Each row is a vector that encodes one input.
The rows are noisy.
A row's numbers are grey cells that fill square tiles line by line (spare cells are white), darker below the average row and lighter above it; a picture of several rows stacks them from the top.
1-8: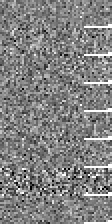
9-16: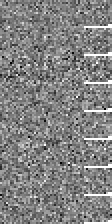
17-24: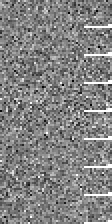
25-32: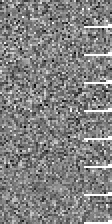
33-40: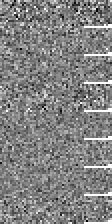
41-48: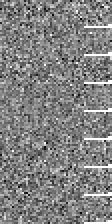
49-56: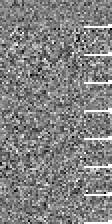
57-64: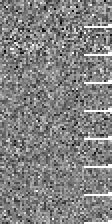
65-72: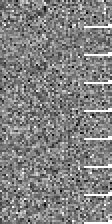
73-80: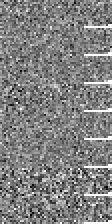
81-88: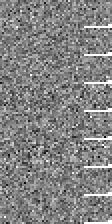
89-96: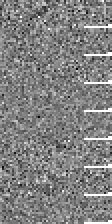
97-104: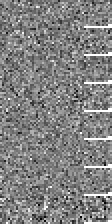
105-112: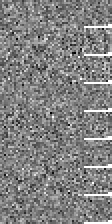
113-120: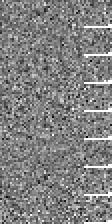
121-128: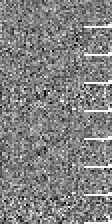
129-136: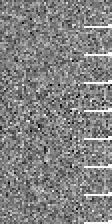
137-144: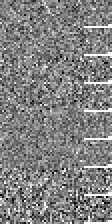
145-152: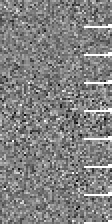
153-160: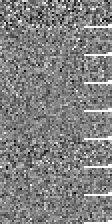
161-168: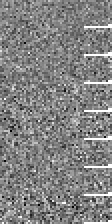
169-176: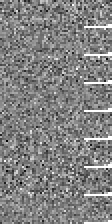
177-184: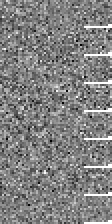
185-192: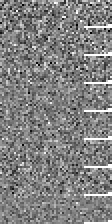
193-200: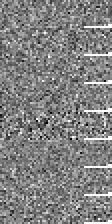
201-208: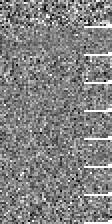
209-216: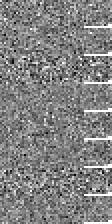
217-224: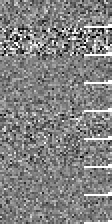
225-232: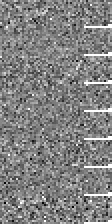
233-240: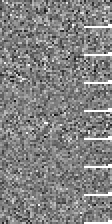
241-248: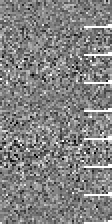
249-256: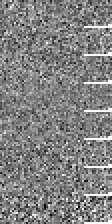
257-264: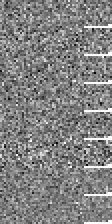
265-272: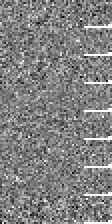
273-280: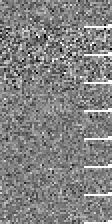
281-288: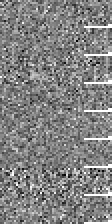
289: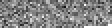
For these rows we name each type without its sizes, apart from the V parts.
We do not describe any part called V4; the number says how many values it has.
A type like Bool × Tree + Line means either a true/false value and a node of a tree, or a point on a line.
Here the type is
Bool × Circle × Line × List(V4).
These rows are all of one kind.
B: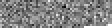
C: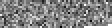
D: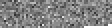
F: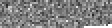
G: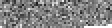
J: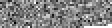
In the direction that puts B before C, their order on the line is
J, D, B, C, G, F.
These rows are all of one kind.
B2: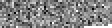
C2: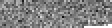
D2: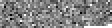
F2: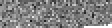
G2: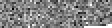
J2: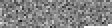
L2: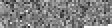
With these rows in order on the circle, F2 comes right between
B2 and G2.
